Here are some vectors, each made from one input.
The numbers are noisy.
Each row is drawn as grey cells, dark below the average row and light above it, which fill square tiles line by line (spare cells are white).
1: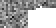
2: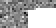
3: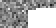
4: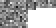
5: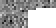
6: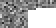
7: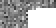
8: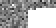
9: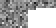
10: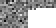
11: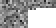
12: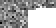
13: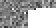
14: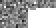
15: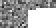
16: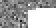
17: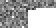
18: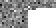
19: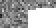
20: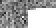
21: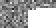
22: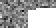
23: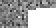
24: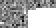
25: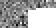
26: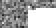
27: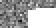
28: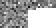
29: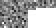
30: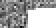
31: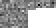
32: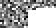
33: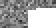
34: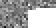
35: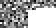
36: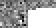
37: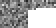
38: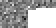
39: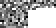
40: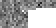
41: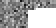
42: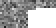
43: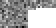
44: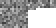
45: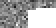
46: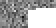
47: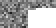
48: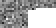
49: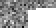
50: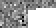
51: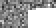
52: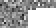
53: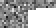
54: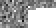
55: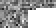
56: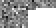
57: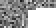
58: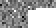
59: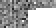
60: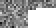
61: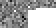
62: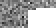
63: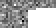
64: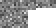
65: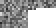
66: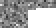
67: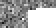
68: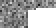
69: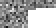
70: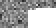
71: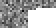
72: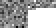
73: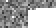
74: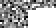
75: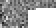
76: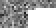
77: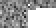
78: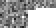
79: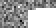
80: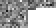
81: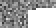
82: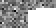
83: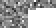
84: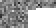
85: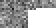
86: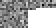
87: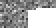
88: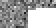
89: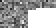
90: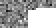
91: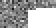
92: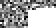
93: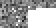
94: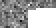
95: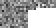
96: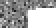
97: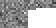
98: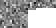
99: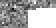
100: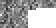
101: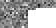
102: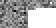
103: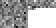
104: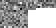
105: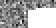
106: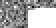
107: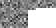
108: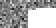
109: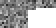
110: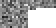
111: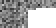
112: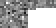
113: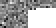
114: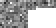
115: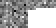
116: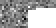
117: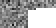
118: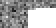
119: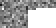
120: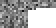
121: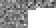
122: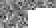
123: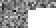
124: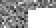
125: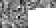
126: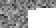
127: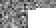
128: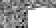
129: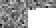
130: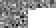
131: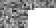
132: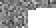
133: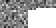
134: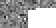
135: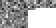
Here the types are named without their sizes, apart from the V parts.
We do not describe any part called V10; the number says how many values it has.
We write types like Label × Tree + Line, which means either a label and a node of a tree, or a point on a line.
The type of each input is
(Bool × Bool × Bool + V10) × Label + Unit.
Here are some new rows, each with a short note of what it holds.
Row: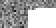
a label and a value of V10
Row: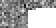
a label and a value of V10
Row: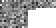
a label and a value of V10
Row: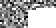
a fixed value
